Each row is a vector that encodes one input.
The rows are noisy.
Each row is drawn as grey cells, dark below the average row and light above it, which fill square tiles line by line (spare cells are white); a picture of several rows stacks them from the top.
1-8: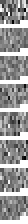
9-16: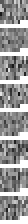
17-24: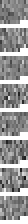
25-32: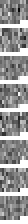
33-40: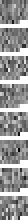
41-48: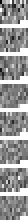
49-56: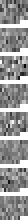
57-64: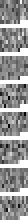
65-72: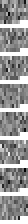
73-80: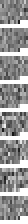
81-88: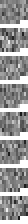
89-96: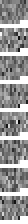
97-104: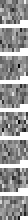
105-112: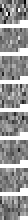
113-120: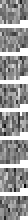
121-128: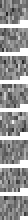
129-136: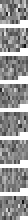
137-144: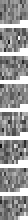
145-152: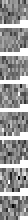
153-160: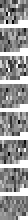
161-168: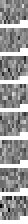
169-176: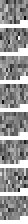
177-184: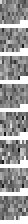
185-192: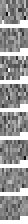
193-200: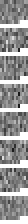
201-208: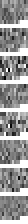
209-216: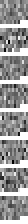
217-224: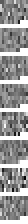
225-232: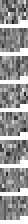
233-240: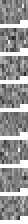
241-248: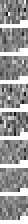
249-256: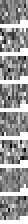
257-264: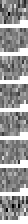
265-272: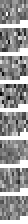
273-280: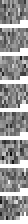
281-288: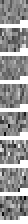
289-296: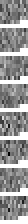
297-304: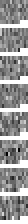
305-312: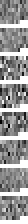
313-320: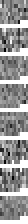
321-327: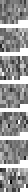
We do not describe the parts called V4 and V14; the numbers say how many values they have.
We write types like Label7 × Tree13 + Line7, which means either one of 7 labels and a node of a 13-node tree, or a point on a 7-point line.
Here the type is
(Bool × Circle6 + V4) × (Circle13 + V14).
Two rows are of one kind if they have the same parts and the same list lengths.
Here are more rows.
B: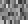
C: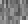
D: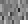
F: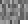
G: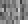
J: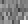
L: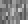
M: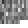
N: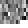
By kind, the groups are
B, F, G
C, L, M
D, J
N

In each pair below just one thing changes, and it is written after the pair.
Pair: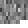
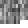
the value of V14
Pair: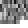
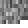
the value of V4
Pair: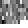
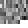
the value of V14
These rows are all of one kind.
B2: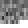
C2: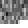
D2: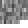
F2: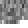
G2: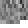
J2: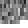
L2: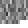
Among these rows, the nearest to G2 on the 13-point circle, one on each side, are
F2 and L2.
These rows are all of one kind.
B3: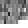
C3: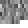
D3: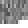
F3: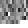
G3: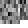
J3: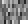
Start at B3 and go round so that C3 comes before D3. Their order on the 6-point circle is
B3, F3, G3, C3, J3, D3.
